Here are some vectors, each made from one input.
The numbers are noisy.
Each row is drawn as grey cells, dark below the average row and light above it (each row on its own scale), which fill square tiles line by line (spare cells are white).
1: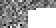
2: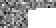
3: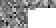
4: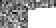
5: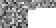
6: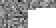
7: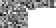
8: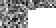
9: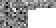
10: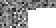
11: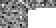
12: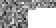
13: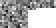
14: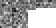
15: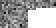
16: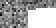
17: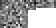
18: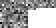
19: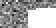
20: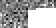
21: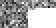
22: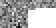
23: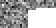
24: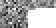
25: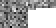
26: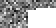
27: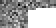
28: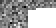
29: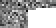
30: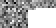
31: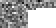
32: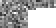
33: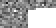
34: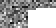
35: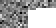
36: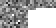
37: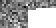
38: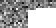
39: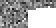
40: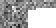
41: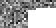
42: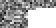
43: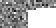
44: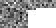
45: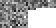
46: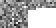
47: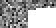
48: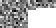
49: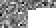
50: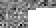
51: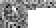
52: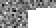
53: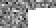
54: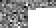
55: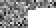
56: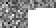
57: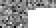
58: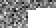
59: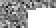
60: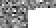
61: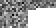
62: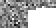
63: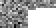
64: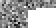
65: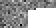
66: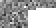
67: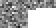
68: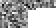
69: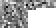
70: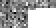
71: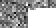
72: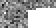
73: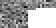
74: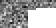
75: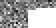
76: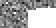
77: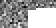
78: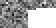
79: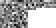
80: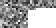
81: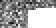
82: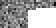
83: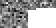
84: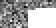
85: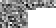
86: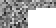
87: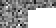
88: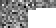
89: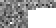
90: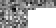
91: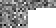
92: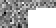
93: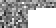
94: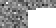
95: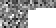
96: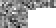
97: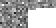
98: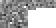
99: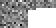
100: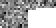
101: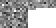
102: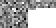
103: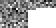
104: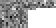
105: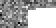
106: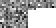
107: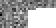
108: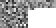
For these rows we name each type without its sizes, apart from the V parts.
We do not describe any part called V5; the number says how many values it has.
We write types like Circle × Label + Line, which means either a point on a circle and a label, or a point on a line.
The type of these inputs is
List(Bool × V5).
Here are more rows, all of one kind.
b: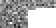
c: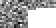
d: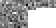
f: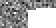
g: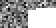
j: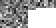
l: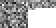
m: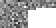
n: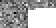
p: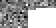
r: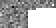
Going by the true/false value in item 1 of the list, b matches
d, f and l.
